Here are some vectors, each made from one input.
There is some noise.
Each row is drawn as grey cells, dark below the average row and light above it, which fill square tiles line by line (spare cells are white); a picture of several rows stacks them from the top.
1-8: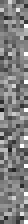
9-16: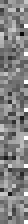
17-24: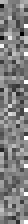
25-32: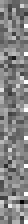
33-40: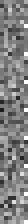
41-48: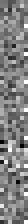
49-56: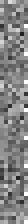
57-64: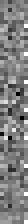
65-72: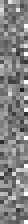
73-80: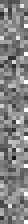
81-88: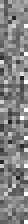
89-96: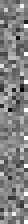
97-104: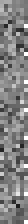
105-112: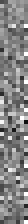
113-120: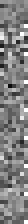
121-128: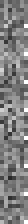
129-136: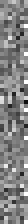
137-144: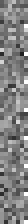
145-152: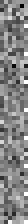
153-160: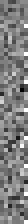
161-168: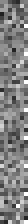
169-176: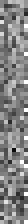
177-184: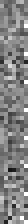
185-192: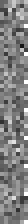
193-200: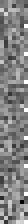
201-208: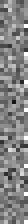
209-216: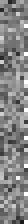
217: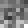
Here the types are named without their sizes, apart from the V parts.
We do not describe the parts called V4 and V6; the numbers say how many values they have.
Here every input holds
a label, a value of V4 and a value of V6, together with either a fixed value, or a node of a tree.
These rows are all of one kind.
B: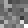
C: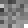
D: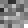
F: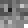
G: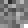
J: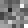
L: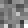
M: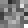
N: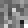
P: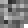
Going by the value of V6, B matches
C and L.
